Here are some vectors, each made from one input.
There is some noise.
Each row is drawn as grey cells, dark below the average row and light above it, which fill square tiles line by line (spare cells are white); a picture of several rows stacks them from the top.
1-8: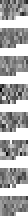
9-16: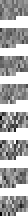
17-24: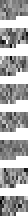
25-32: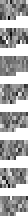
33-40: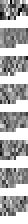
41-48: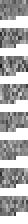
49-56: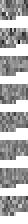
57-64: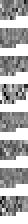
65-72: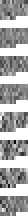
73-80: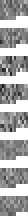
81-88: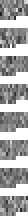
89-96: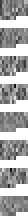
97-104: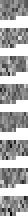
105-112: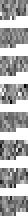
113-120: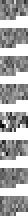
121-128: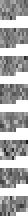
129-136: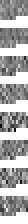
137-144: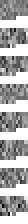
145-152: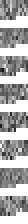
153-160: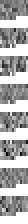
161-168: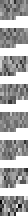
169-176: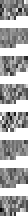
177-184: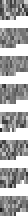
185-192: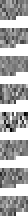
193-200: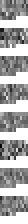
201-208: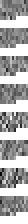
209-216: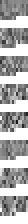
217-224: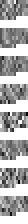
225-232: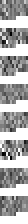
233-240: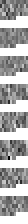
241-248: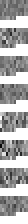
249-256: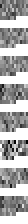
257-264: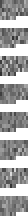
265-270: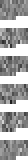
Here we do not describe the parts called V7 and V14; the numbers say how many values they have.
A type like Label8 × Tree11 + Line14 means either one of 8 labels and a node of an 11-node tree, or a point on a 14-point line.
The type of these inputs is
(Bool × Bool × Bool + V14) × V7 + Line8.
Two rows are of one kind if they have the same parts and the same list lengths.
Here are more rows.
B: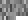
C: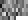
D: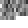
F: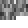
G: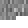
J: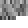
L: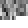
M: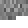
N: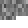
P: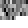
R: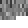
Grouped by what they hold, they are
B, C, G, M
D, F, N, P, R
J, L

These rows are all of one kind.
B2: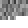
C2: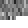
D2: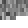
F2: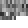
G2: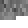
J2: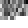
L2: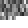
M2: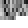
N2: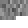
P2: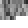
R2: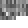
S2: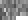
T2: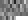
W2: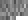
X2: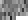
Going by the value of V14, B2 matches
F2, R2, S2 and W2.
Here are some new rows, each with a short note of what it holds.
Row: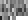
a point on an 8-point line
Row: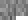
three true/false values and a value of V7
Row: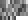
a point on an 8-point line
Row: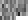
a point on an 8-point line
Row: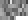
three true/false values and a value of V7
